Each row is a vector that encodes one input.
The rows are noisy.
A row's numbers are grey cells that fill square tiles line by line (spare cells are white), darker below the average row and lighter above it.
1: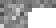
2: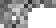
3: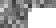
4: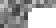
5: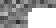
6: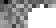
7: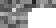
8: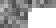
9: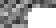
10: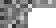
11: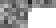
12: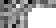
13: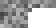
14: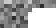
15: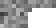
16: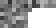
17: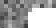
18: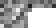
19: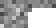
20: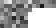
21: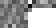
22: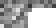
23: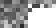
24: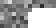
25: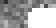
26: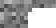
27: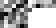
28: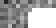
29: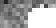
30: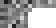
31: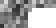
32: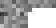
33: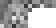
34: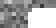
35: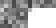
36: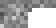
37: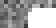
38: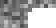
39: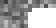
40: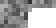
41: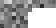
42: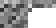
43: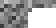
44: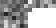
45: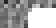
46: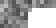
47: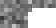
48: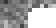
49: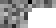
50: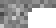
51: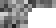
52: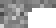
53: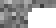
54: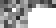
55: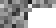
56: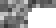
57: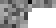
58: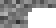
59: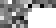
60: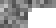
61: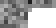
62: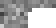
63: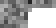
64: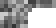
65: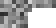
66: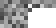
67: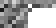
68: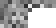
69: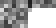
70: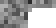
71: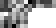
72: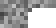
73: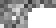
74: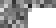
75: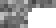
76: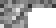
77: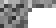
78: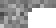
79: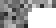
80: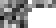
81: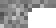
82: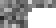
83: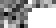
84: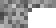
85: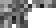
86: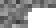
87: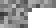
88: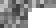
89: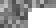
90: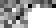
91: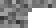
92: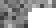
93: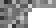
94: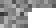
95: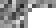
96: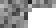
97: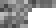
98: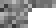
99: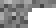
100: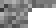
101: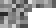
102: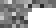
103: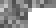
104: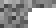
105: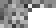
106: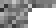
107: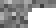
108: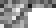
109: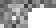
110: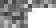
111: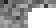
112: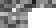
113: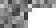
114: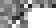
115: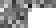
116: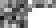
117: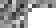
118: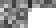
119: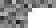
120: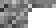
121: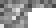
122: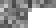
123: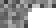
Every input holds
one of 8 labels.
